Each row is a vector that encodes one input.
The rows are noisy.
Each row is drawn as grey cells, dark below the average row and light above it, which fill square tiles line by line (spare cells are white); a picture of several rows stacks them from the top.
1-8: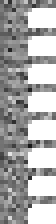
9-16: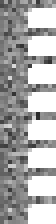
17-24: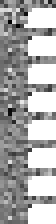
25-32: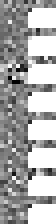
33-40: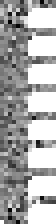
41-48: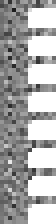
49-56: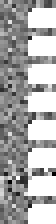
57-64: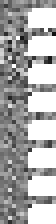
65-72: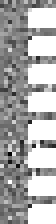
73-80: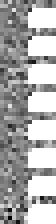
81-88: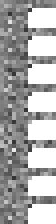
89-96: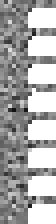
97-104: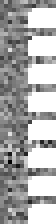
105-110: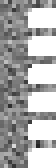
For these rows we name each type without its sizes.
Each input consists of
either a point on a circle and four true/false values, or a point on a line.
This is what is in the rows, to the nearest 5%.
About 90% of them hold a point on a circle and four true/false values. The rest hold a point on a line.
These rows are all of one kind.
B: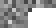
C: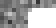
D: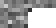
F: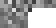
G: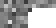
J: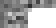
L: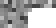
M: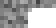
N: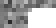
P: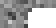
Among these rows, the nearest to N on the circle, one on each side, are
B and M.
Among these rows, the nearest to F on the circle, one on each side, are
G and L.
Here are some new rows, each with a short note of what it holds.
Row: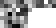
a point on a line
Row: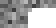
a point on a circle and four true/false values
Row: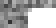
a point on a circle and four true/false values
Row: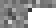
a point on a circle and four true/false values
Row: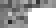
a point on a circle and four true/false values
